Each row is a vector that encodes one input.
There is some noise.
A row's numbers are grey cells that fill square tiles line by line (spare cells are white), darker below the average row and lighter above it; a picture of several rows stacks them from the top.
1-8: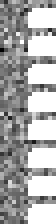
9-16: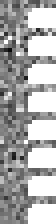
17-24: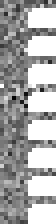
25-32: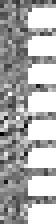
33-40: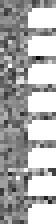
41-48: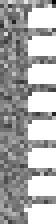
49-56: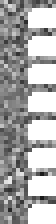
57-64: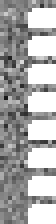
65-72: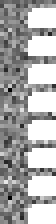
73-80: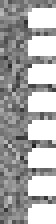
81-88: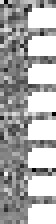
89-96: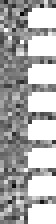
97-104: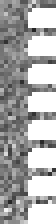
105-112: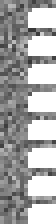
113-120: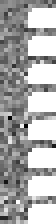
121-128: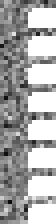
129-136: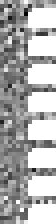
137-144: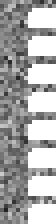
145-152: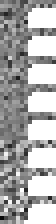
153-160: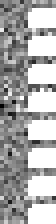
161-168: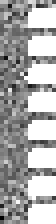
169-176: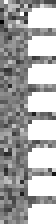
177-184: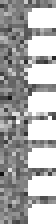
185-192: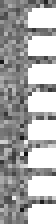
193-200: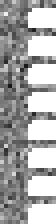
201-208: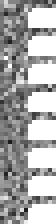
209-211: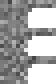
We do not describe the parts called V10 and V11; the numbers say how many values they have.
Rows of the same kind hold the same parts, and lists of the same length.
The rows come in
3 kinds.
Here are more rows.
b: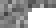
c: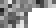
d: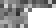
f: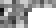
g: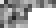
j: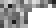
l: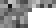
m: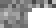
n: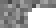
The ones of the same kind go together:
b, l
c, f, g, j
d, m, n

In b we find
one of 6 labels and a value of V11.
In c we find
a value of V10.
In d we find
a node of an 8-node tree and a value of V11.
